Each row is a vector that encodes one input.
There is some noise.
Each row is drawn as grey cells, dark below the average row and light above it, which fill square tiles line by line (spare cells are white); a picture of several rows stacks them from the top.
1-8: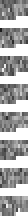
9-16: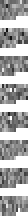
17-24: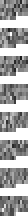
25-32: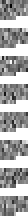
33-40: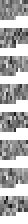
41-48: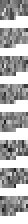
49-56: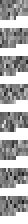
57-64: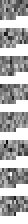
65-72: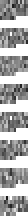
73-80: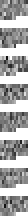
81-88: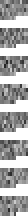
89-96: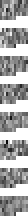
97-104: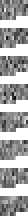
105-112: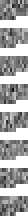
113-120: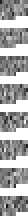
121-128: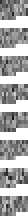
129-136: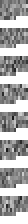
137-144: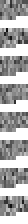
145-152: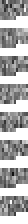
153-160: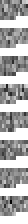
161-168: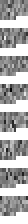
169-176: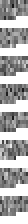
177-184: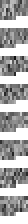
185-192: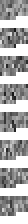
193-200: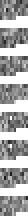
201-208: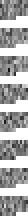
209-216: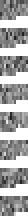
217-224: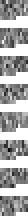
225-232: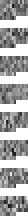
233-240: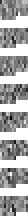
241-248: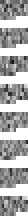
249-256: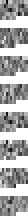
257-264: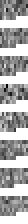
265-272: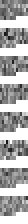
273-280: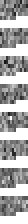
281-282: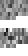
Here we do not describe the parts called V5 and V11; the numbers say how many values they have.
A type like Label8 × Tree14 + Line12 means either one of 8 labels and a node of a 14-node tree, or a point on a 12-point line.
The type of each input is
Bool × V5 + (Circle9 + Unit) × V11.
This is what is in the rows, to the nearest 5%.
About 15% of them hold a true/false value and a value of V5. The rest hold a value of V11, together with either a point on a 9-point circle, or a fixed value.
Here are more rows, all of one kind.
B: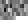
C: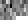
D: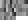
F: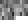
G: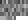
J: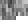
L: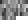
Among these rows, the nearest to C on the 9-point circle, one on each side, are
D and J.
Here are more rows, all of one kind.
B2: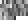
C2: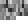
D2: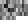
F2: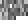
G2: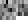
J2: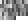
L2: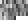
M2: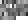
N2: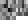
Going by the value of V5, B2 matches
J2 and L2.
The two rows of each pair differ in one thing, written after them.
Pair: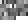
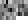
the true/false value
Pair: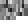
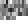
the value of V5
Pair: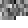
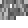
the value of V5
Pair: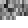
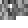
the true/false value
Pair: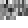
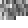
the true/false value
